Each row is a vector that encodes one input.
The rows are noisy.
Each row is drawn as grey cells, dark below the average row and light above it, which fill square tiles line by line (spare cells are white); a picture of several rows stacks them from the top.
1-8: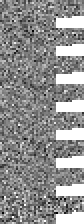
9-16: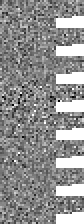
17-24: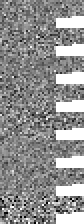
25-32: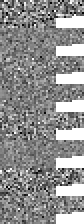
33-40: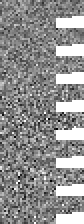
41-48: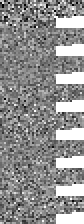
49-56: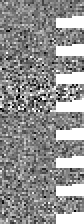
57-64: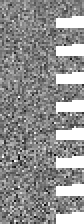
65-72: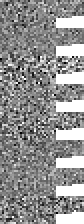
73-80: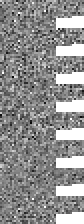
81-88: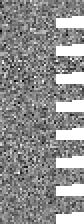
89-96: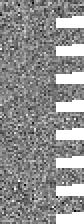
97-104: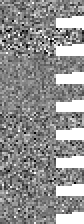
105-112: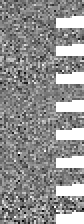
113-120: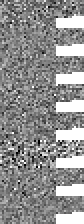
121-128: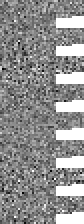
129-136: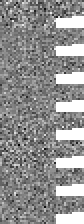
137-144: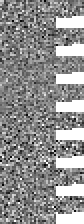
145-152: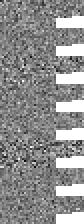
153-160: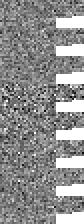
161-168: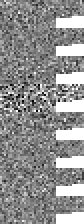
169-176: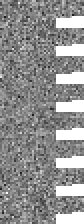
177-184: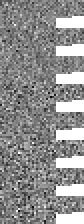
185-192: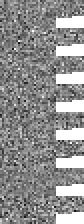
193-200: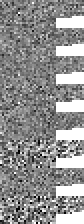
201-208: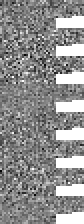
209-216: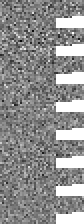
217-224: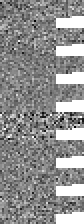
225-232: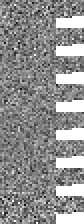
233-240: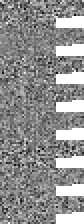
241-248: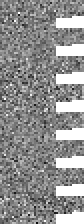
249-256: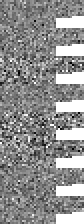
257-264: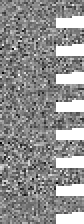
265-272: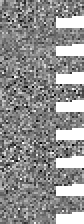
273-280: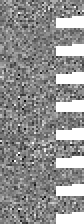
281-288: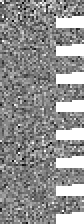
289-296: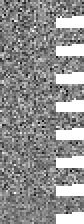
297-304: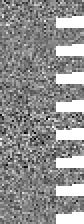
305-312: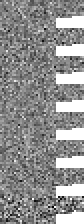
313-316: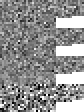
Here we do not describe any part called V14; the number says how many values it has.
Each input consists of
a list of up to two items, each a true/false value and a value of V14.
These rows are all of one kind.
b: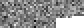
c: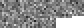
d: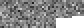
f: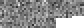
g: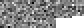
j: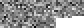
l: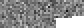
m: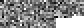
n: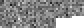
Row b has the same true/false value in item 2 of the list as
c, l and n.
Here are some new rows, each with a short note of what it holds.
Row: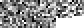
the empty list
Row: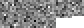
a list of two items
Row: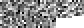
the empty list
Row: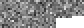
a list of two items
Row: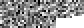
the empty list
